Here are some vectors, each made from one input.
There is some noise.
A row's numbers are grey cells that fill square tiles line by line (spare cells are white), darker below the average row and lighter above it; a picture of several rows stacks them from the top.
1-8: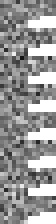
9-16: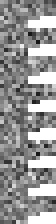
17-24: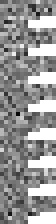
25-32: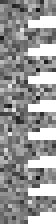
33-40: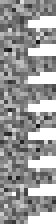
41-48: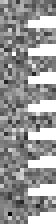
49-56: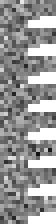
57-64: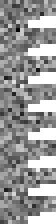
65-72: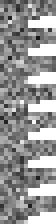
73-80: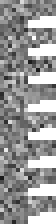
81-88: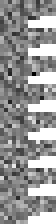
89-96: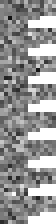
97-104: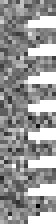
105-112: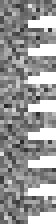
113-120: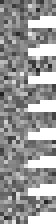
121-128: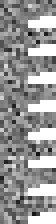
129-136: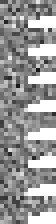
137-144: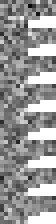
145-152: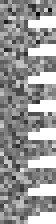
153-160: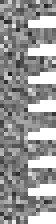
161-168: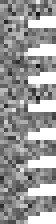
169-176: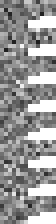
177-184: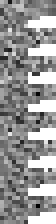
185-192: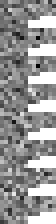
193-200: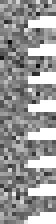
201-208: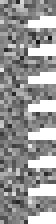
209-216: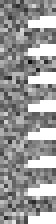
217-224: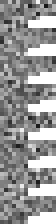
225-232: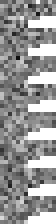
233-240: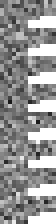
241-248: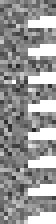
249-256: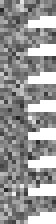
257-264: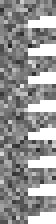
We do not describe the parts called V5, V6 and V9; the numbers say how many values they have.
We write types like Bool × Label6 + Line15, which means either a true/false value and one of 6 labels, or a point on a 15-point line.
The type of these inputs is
Bool × V5 + Circle8 × Circle8 × Circle8 + V6 × V9.
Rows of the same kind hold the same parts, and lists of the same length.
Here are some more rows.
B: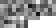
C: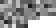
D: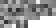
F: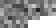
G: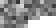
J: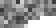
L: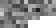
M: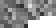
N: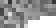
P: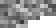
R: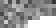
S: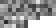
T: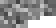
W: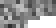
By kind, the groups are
B, C, D, S
F, L, M
G, J, N, P, R, T, W

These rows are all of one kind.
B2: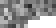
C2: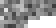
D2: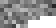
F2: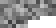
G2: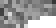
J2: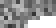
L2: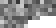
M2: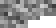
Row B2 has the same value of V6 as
C2 and J2.
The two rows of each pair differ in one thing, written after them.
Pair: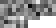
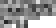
the value of V5
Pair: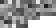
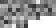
the true/false value
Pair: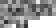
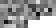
the value of V5
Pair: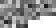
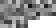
the value of V5
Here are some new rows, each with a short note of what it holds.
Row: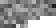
a value of V6 and a value of V9
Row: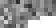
a value of V6 and a value of V9
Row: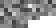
a point on each of three 8-point circles
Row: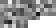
a true/false value and a value of V5
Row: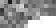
a value of V6 and a value of V9
